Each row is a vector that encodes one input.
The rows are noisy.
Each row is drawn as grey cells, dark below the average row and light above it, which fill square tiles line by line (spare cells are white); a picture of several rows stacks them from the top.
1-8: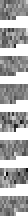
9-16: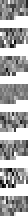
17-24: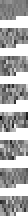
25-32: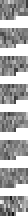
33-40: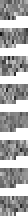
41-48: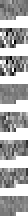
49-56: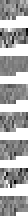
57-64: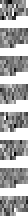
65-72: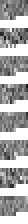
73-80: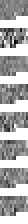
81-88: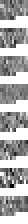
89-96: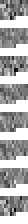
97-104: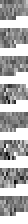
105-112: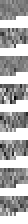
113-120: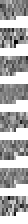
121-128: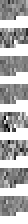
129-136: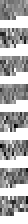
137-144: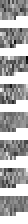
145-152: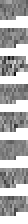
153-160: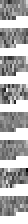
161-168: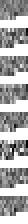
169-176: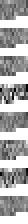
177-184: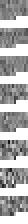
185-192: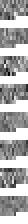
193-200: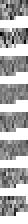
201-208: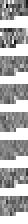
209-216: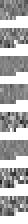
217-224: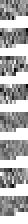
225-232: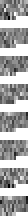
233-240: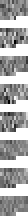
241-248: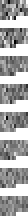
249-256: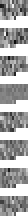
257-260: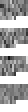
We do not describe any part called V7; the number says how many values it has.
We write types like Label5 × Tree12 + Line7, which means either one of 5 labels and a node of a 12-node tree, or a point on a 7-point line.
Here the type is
Bool × Circle10 × Label9 × (Line9 + V7) + Line4.
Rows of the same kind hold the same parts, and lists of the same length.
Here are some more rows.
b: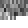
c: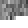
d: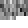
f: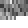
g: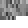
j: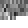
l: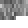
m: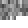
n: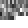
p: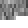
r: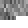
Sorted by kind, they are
b, j, n
c, f, l, p, r
d, g, m

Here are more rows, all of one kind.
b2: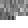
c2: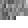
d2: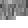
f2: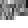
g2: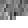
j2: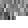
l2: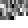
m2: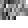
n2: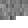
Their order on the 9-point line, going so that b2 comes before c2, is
b2, c2, j2, g2, n2, f2, l2, m2, d2.
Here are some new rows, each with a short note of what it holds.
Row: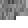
a point on a 10-point circle, one of 9 labels, a true/false value and a value of V7
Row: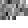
a point on a 4-point line
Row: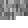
a point on a 4-point line
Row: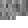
a point on a 4-point line
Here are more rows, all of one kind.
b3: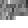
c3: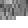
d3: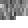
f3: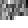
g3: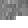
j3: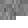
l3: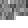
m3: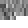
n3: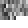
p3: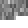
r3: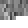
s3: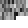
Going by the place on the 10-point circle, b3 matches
d3 and n3.
